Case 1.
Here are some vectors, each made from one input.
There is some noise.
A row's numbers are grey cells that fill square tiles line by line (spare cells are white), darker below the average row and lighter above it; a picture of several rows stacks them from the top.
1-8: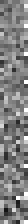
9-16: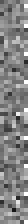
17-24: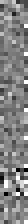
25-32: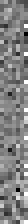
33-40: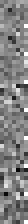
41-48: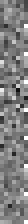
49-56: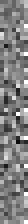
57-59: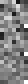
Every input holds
a point on a 5-point circle and a point on an 8-point circle.
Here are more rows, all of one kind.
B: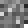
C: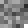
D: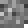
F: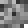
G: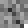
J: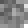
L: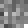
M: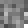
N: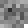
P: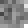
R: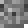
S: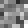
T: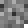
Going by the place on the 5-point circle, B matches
D and F.
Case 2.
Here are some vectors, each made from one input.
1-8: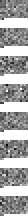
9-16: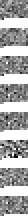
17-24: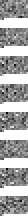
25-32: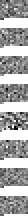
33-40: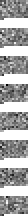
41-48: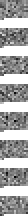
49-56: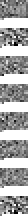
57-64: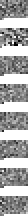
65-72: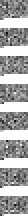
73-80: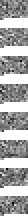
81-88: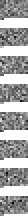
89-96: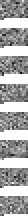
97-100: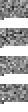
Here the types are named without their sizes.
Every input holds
a list of points on a circle.
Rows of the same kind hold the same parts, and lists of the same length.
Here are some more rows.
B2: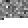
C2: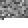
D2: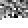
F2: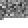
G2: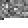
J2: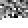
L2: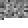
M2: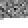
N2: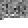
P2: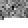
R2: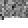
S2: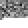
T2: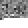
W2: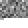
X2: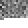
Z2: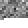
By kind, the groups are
B2, C2, G2, L2, P2, R2, W2, Z2
D2, J2
F2, M2, N2, S2, T2, X2

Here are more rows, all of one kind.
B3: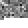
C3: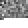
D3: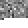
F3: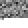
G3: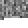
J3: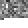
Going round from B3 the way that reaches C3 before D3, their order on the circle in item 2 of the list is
B3, J3, F3, C3, G3, D3.
